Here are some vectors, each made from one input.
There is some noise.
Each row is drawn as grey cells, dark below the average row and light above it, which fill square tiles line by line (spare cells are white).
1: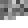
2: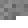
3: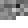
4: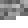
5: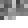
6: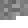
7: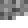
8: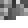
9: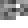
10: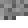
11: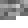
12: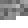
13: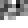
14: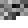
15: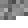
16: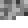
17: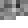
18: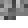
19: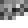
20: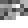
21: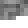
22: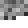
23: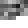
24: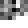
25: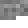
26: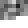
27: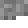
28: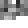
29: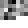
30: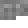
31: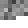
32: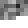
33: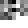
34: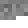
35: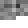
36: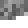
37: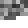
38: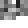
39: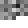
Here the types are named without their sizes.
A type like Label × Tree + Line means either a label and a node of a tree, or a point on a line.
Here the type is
Bool × Line.
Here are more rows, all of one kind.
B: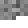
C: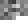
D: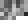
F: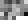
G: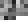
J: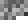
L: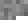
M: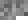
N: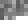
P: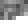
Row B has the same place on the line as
J, N and P.
